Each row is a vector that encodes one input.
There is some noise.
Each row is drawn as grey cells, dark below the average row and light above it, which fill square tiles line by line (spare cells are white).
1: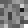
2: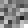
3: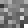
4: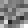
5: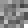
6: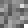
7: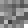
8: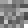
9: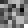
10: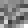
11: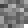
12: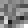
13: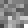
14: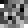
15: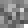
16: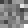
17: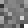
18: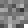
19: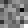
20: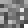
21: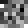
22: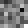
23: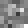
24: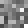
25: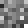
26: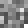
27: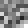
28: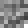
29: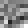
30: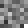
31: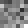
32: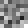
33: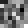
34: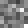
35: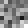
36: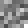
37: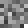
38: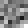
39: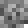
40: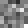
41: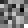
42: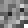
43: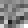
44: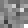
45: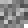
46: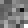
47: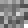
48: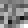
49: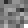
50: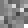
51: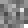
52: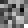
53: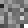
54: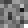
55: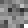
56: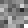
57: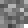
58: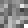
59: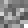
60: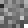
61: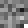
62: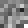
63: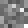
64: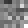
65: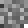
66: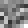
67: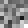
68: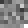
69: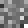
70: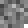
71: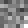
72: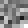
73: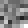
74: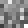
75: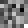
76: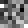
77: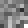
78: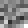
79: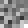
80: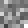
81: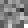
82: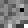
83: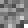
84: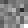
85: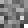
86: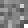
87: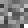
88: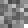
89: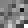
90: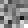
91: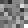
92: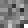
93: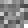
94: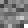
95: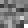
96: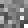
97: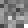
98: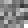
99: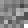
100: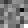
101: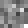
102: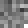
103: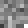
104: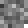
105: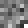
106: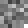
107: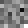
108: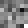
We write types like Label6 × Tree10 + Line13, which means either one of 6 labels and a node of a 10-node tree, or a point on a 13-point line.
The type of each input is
Bool × List3(Line5).
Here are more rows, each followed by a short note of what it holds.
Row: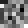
a true/false value, together with the empty list
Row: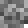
a true/false value, together with a list of two items
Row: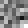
a true/false value, together with a list of one item
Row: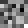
a true/false value, together with the empty list
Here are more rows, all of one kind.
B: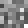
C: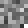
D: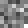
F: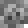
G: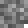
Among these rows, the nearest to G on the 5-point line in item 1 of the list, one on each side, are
B and F.
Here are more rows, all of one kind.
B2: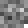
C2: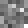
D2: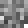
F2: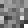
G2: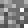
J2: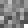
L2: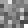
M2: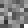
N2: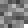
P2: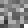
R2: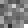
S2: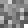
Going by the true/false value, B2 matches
C2, N2 and R2.
